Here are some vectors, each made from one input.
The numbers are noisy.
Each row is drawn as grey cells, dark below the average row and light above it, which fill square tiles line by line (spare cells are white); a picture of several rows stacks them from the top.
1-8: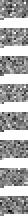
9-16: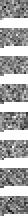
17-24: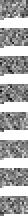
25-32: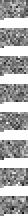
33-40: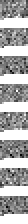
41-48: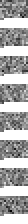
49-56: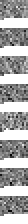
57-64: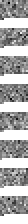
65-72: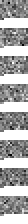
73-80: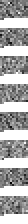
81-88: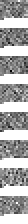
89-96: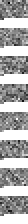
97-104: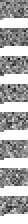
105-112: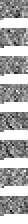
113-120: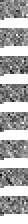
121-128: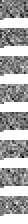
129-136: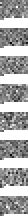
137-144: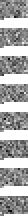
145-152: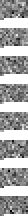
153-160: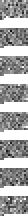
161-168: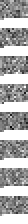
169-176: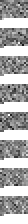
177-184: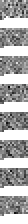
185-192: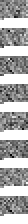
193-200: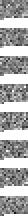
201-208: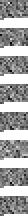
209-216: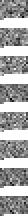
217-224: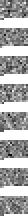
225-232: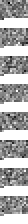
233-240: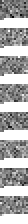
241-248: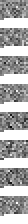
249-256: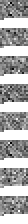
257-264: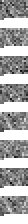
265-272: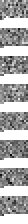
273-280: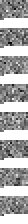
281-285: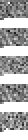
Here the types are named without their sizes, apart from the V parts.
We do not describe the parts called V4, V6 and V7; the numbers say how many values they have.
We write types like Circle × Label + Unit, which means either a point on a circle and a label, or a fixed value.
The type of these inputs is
Bool × (Line + V4) × V6 + List(Label × V7).
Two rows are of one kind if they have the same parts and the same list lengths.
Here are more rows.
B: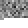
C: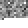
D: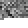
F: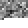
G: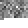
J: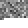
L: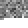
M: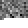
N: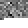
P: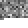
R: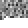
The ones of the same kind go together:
B, G, J, L
C, F
D, M, N
P
R

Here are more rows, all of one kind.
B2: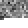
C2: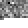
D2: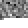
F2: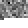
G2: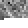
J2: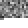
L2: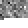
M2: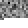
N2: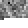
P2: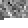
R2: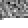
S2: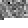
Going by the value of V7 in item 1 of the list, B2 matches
G2, N2 and P2.
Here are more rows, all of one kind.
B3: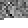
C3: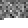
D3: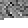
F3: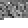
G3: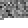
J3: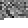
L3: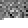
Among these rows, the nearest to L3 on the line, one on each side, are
D3 and F3.
